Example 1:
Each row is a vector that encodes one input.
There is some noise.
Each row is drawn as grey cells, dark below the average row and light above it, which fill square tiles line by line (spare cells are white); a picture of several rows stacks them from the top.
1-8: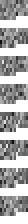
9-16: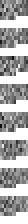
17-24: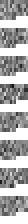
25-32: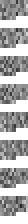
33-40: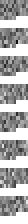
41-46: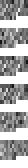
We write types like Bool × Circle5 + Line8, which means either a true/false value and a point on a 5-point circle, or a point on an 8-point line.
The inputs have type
Circle6.
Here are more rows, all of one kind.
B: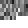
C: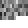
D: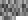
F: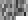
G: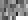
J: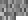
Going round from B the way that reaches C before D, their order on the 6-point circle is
B, C, D, G, F, J.
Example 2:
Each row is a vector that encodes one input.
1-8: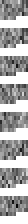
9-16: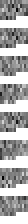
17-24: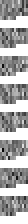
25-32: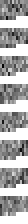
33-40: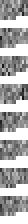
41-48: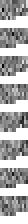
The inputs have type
Label5.
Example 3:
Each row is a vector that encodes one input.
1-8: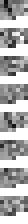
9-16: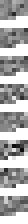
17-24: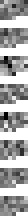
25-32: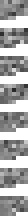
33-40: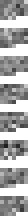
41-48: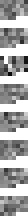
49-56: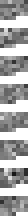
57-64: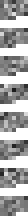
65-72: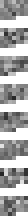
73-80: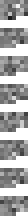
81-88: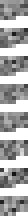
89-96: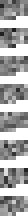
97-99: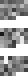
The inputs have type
Bool × Bool × Bool.
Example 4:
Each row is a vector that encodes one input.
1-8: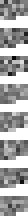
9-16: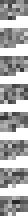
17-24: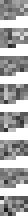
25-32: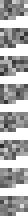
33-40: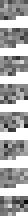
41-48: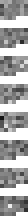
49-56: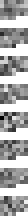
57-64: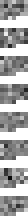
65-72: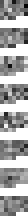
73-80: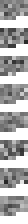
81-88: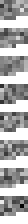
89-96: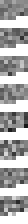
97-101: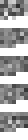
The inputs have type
Bool × Bool × Bool × Bool.
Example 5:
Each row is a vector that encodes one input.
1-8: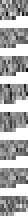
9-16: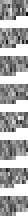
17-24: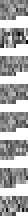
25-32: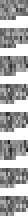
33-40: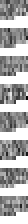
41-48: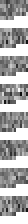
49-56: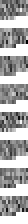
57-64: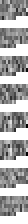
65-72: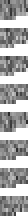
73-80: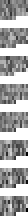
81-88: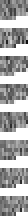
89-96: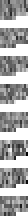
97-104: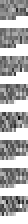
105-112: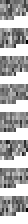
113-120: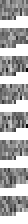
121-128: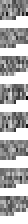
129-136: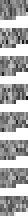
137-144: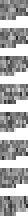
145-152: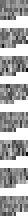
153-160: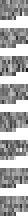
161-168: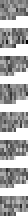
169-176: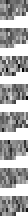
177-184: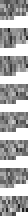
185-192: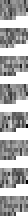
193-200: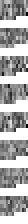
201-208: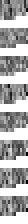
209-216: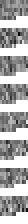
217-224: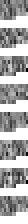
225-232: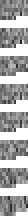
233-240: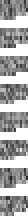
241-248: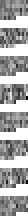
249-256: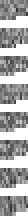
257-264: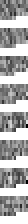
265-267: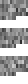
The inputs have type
Line5.
